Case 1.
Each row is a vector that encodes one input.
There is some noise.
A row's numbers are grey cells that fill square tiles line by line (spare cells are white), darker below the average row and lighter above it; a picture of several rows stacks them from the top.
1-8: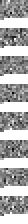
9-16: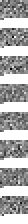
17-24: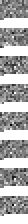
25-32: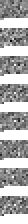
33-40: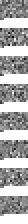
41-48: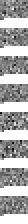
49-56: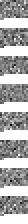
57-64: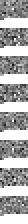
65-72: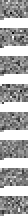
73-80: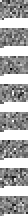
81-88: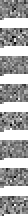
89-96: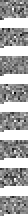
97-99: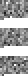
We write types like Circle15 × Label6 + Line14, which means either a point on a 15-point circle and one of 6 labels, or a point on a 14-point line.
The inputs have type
(Line7 + Line8) × Tree7.
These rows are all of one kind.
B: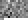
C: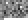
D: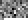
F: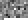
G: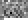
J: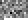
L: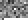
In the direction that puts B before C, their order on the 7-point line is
D, J, G, B, F, L, C.
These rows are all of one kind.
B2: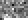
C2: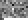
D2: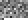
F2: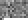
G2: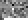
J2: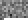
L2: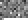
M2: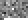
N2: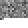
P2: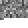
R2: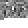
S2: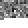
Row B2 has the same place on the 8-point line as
D2, F2, N2 and S2.
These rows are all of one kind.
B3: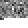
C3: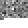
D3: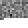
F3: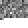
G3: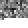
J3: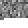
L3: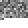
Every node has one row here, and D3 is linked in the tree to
C3, F3 and J3.
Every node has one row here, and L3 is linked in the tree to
F3.
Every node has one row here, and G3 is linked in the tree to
J3.
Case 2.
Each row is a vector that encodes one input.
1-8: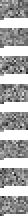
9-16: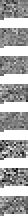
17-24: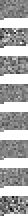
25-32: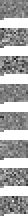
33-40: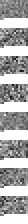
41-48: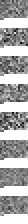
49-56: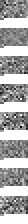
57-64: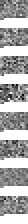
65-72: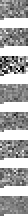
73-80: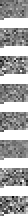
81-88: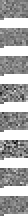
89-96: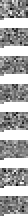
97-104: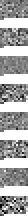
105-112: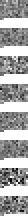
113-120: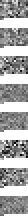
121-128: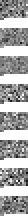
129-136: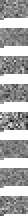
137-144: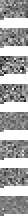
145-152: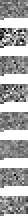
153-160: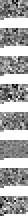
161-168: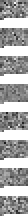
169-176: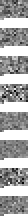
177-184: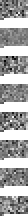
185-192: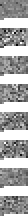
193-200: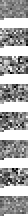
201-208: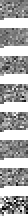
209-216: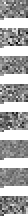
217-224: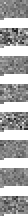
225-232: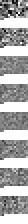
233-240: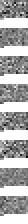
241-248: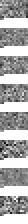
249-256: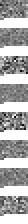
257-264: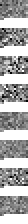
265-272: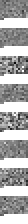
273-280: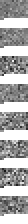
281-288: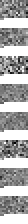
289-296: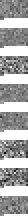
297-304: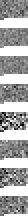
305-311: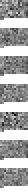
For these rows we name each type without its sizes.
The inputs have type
Bool × Bool × Bool + (Circle + Unit) × Line.
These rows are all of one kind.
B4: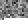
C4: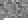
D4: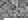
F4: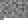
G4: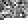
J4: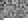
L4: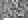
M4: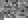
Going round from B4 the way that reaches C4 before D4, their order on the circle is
B4, J4, M4, L4, C4, G4, F4, D4.
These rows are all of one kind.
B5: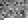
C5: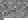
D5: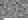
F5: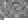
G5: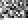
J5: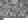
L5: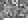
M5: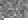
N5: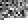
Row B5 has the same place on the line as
D5 and G5.
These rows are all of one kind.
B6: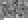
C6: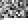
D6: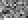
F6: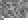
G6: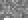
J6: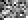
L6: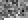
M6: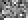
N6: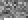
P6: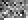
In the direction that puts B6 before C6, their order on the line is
P6, G6, L6, M6, J6, B6, F6, N6, C6, D6.
